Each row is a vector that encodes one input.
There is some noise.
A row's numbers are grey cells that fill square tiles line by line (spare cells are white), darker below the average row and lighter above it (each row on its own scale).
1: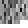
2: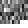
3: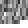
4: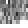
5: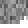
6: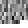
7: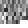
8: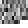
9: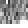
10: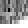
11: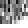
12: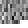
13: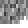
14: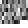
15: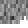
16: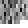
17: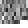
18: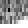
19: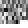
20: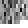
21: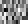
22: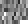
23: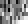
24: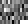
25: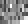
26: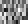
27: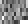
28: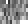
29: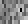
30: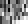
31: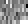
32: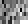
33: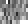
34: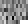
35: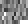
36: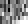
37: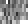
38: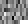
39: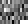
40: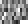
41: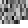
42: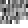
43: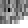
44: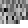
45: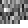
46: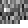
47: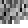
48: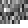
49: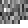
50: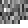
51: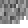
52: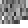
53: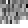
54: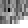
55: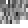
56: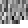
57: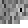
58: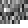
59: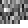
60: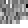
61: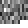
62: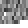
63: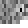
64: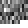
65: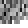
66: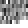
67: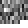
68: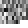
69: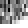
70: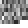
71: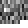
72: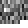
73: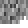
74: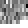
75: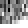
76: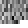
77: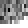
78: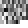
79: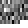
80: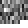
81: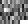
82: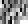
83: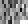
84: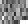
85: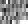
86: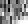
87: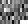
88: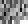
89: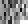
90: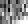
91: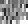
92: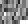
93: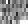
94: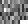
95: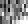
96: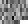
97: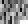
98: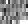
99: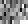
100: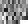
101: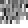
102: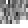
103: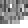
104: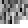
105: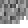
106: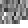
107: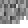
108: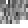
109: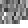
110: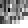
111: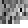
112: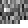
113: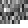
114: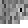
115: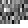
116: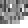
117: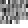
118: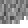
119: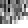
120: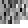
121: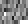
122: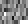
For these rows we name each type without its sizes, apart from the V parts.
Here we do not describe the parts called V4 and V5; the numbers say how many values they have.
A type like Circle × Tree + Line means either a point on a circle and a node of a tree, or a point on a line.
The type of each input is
Bool × (Tree + Unit) × V4 + V5.
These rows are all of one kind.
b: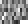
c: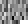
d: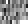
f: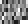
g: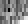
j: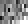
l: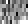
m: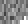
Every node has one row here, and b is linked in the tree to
c.
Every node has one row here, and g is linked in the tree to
d and l.
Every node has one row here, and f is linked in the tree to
c and d.
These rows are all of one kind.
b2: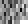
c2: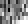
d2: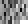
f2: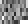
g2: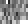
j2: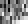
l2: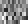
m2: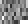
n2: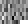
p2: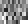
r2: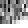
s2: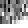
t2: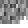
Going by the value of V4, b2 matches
d2, f2 and m2.
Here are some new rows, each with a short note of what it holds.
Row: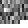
a value of V5
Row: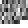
a node of a tree, a true/false value and a value of V4
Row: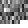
a value of V5
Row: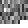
a value of V5
